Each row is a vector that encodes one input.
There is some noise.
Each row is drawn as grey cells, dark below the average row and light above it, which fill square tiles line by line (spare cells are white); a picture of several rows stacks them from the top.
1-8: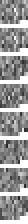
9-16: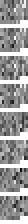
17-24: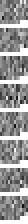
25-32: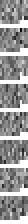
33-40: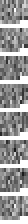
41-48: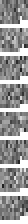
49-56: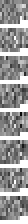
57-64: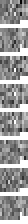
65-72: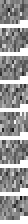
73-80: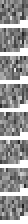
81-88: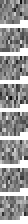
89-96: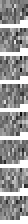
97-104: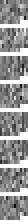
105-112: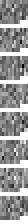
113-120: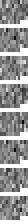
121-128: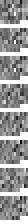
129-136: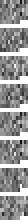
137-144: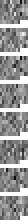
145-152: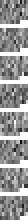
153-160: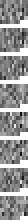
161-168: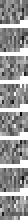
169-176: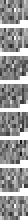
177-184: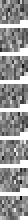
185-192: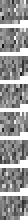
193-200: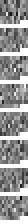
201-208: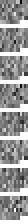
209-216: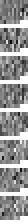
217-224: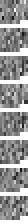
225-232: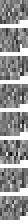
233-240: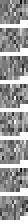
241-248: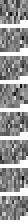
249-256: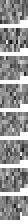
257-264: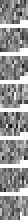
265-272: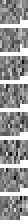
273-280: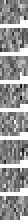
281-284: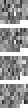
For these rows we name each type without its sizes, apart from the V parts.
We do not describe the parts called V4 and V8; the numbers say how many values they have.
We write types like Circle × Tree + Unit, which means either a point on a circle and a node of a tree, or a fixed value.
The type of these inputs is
List(Circle) + V4 × V8.
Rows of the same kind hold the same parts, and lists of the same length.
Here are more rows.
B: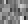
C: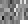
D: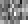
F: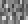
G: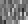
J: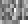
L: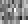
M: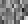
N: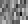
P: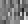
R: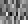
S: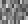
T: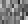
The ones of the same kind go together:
B
C, J, N
D, L
F, G, M, P, S, T
R

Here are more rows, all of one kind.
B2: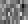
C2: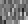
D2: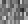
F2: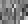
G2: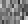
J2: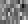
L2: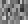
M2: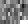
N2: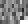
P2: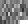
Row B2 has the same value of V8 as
J2 and M2.
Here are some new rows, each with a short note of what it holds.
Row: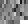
a list of one item
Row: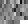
a list of one item
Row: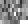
a list of three items
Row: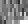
a value of V4 and a value of V8
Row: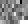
a list of one item
